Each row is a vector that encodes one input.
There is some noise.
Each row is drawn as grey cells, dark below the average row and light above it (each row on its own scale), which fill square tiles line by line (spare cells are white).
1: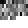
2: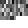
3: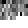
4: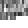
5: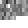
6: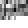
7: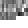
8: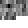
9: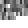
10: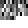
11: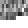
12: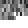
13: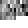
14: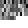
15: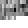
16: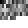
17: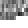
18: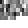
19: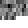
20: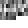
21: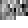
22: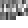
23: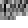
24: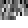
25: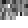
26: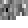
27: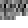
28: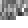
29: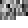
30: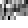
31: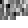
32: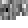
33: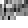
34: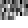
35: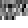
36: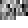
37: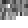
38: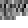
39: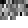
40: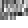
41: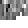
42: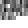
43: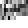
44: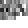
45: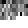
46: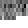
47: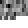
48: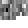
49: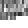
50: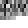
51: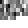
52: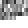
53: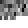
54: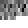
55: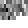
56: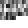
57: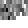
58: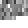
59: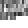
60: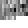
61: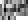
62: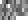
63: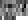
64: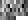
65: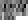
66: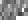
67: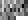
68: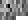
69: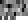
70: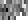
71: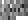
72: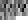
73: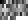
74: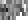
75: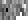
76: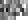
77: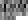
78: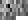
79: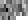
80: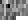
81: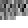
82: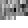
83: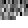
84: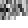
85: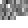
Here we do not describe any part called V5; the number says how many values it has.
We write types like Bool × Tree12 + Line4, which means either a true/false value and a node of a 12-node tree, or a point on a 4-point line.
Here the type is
(Bool × Circle6 + Unit) × V5.
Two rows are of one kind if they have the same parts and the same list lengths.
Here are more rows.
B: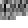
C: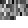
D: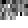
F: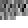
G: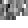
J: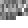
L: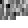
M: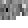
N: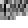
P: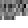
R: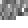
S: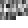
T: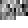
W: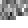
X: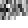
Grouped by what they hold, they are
B, C, G, J, M, N, P, R, S, W
D, F, L, T, X

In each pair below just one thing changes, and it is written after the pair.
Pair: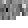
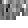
the true/false value
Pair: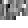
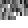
the value of V5
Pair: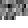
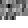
the true/false value
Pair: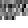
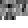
the place on the 6-point circle
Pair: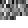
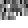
the true/false value
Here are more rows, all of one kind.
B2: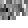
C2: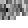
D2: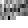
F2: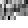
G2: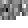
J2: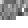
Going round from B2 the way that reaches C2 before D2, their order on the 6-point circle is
B2, F2, C2, D2, J2, G2.
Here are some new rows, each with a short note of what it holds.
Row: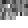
a value of V5
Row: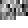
a value of V5
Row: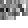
a value of V5
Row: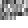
a value of V5
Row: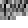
a point on a 6-point circle, a true/false value and a value of V5
